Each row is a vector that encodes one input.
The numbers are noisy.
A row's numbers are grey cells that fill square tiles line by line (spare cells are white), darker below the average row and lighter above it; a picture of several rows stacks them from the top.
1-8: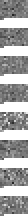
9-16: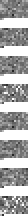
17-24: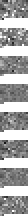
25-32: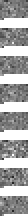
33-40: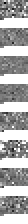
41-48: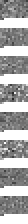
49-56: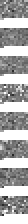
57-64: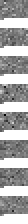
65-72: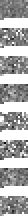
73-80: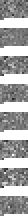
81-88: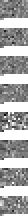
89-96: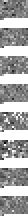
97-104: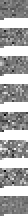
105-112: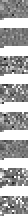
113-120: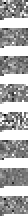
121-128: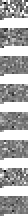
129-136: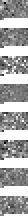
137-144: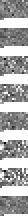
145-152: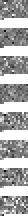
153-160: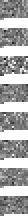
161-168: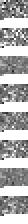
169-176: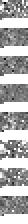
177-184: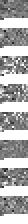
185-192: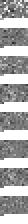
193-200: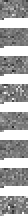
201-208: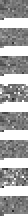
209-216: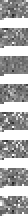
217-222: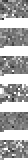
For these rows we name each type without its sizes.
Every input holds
a list of points on a line.
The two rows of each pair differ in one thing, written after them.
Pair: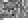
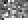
the place on the line in item 1 of the list
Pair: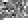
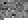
the place on the line in item 1 of the list
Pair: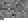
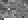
the place on the line in item 2 of the list
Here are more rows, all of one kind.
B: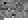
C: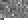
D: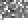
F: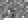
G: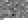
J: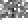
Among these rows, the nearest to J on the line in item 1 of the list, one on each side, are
D and G.
